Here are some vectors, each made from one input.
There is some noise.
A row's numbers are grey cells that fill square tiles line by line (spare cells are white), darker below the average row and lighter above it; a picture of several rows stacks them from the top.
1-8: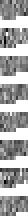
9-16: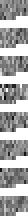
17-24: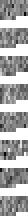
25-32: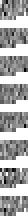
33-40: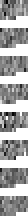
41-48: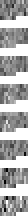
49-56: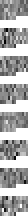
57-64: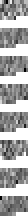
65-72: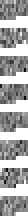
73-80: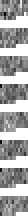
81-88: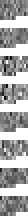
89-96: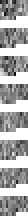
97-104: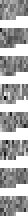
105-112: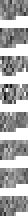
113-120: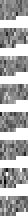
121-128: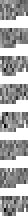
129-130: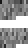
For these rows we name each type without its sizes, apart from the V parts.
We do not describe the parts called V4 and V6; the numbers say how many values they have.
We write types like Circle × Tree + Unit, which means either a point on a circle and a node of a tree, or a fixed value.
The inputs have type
((Bool × Bool × Bool × Bool + Unit) × V4 + Tree) × V6.
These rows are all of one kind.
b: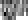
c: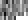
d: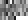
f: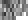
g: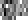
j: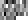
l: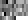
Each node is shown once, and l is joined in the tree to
c and d.
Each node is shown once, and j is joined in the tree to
g.
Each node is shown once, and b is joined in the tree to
c and f.
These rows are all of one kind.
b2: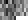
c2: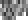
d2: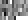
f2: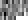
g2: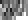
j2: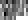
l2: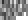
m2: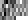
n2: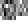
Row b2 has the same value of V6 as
g2 and j2.
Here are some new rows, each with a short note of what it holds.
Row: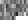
a value of V4 and a value of V6
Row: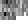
a node of a tree and a value of V6
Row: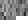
four true/false values, a value of V4 and a value of V6
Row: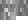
four true/false values, a value of V4 and a value of V6
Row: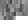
a value of V4 and a value of V6
